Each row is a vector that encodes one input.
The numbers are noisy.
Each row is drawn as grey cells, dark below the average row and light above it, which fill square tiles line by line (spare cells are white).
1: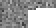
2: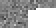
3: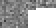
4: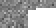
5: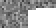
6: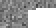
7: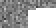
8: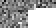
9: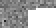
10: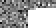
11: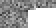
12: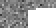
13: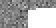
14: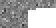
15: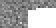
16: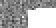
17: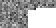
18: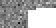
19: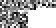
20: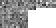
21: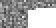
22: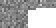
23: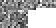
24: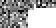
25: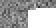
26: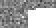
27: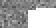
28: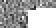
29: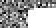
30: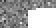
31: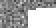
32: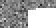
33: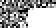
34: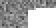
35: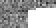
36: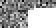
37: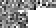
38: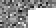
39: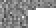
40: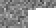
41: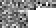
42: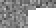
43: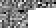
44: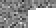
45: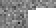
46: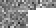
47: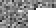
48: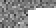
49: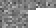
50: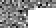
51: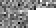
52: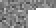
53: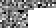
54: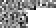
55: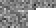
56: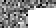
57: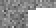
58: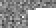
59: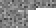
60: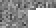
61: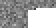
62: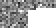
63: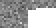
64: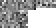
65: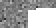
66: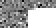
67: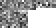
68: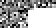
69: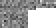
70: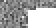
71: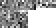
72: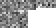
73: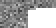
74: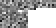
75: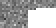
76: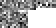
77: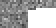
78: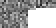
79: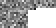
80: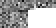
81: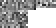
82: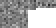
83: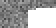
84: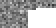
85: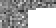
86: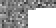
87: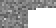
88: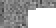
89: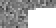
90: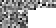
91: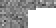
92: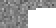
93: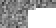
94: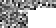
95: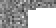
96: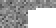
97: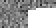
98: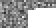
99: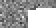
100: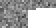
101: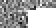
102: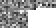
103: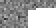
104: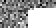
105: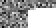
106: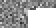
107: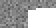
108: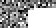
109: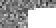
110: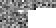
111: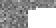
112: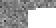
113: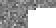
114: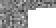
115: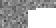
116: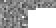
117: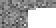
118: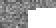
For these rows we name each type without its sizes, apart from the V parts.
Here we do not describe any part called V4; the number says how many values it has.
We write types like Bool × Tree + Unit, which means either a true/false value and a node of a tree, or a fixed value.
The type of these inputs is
(Circle + V4) × List(Line).
